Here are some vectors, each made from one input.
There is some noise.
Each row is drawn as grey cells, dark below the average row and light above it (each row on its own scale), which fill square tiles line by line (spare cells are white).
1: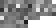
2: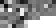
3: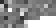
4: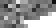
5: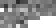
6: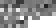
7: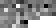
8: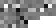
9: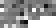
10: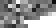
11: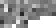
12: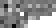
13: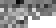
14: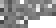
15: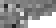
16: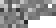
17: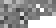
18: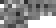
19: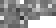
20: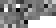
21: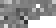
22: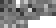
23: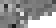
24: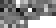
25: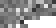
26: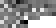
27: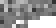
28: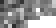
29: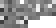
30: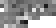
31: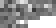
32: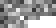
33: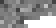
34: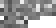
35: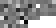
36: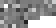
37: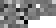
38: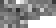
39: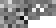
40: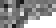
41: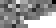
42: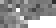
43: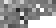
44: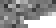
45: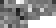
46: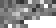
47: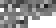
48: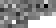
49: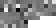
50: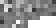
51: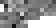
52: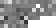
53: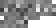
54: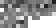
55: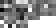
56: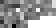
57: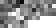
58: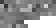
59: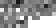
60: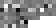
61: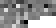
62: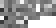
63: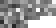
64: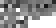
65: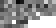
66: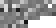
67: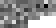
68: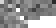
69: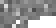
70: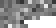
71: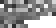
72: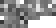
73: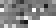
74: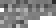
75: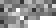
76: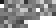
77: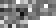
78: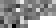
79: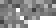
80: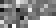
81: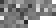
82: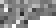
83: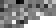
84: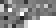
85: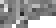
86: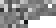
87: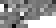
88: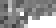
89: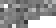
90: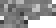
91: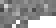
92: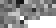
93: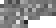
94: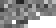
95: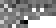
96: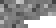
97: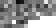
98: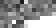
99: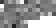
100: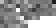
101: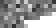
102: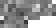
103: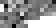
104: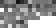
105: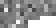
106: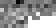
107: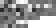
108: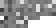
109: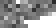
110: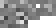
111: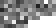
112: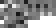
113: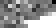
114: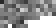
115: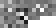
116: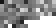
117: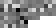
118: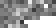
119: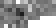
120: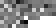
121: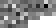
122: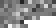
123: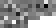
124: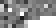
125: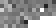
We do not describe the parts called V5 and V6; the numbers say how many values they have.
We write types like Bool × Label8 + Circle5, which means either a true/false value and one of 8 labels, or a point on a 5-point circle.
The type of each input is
(Bool × Line4 + V5) × V6.
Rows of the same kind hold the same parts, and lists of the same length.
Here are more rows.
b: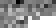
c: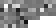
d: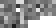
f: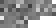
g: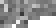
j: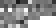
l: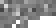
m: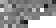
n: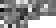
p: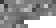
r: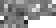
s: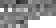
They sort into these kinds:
b, d, j, p, s
c, f, g, l, m, n, r

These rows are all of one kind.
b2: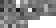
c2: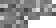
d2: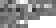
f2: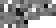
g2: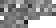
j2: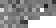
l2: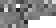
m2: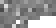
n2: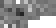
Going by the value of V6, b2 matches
d2 and n2.
